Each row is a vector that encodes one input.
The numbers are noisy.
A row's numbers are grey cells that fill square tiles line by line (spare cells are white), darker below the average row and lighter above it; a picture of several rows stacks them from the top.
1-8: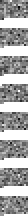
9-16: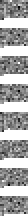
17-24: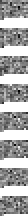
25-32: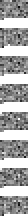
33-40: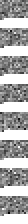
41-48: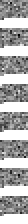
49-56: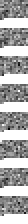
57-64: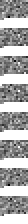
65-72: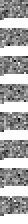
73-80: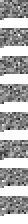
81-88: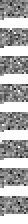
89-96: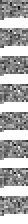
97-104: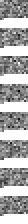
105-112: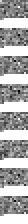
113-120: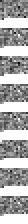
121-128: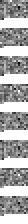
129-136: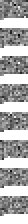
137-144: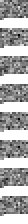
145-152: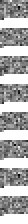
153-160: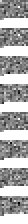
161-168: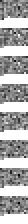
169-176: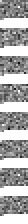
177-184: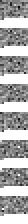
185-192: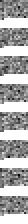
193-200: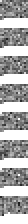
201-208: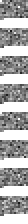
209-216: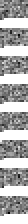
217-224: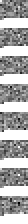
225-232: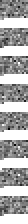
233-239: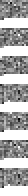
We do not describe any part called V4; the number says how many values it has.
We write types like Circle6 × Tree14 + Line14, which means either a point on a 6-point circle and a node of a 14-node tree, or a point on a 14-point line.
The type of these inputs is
Line6 × V4 + Line11.
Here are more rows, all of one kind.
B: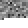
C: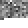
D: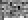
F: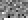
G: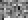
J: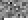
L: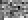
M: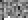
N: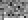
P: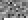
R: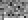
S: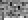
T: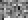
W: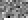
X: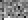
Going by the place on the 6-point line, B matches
N, P, R and X.
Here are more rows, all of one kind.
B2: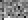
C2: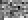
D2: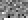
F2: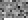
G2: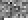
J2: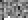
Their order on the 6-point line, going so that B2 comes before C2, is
F2, D2, B2, J2, G2, C2.
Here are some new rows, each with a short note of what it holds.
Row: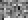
a point on a 6-point line and a value of V4
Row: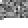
a point on an 11-point line
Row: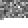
a point on an 11-point line
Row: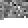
a point on an 11-point line
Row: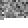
a point on a 6-point line and a value of V4
